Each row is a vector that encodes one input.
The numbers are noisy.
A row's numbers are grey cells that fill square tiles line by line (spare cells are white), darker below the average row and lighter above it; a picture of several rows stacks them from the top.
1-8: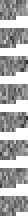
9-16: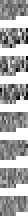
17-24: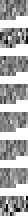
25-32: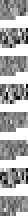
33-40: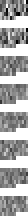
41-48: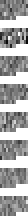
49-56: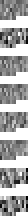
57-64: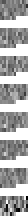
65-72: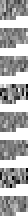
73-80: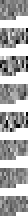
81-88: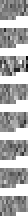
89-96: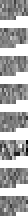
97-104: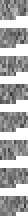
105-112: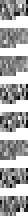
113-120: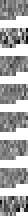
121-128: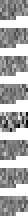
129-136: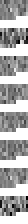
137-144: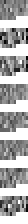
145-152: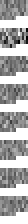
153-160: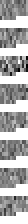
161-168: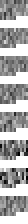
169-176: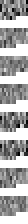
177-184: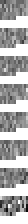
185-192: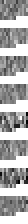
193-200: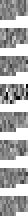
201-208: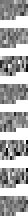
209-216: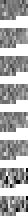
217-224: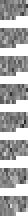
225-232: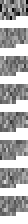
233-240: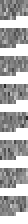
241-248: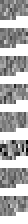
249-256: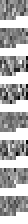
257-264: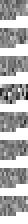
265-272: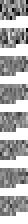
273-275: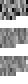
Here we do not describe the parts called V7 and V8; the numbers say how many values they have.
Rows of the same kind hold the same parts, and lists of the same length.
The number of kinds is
3.
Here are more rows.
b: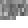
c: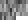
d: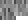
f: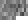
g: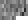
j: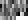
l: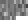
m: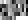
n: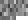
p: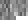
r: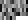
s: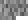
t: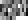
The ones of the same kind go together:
b, f, g, l, n, s
c, d, p
j, m, r, t

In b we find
a point on a 4-point line, a node of a 10-node tree and a value of V7.
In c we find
a point on a 5-point line and a node of a 10-node tree.
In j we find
a value of V8.
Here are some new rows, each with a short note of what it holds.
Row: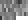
a point on a 5-point line and a node of a 10-node tree
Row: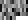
a value of V8
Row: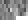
a point on a 5-point line and a node of a 10-node tree
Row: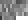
a point on a 5-point line and a node of a 10-node tree
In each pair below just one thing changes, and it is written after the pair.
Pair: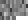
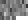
the node of the tree
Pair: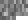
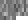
the value of V7
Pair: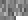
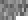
the node of the tree
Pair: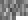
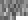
the value of V7
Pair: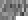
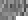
the place on the 4-point line
